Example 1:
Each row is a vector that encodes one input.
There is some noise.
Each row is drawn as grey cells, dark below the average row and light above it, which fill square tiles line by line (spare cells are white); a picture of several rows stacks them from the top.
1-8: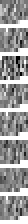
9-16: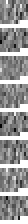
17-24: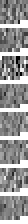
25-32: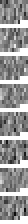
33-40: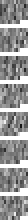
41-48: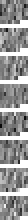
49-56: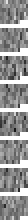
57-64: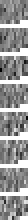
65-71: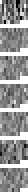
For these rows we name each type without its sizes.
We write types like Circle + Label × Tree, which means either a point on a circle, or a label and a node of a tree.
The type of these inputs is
List(Line).
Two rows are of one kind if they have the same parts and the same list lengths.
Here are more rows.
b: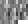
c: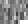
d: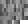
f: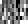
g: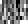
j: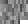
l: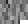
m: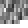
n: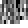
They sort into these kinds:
b, c, d
f, g, n
j, l, m

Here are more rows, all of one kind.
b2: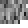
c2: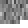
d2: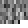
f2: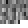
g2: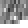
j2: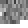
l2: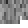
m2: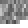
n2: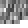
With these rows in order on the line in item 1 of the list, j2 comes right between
c2 and m2.
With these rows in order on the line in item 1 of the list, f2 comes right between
b2 and d2.
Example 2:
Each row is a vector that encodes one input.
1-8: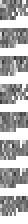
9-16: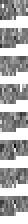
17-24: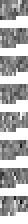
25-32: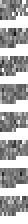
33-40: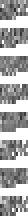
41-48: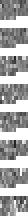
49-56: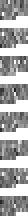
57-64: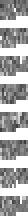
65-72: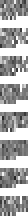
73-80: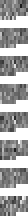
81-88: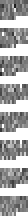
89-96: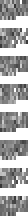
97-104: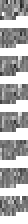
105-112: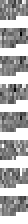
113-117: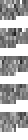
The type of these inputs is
Bool × Bool × Bool + Line9.
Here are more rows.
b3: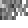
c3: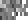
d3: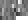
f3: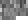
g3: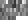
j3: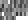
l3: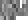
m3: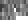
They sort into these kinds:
b3, c3, d3, g3, j3, l3, m3
f3

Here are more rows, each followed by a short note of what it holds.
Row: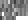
three true/false values
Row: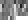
a point on a 9-point line
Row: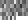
a point on a 9-point line
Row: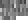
a point on a 9-point line
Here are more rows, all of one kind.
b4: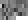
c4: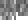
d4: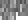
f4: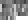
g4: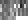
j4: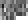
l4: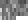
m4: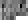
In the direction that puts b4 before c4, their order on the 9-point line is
f4, g4, b4, m4, j4, l4, d4, c4.
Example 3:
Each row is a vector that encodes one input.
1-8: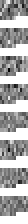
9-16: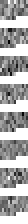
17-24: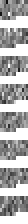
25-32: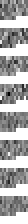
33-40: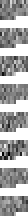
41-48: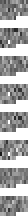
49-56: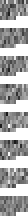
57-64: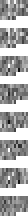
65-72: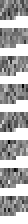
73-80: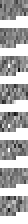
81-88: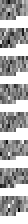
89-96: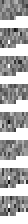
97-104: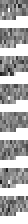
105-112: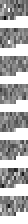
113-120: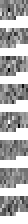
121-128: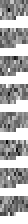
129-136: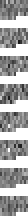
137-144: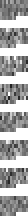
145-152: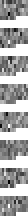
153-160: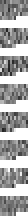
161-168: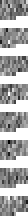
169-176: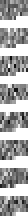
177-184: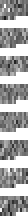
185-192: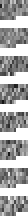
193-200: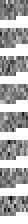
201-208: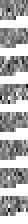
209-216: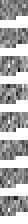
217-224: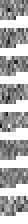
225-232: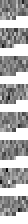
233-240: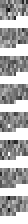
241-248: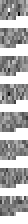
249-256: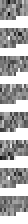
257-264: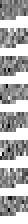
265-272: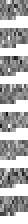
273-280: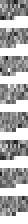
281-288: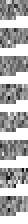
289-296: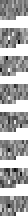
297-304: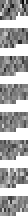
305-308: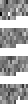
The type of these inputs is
Bool × Tree19.
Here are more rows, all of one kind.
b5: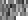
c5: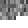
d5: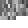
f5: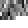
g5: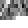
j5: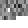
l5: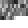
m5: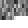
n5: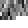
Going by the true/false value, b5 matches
c5, d5 and j5.
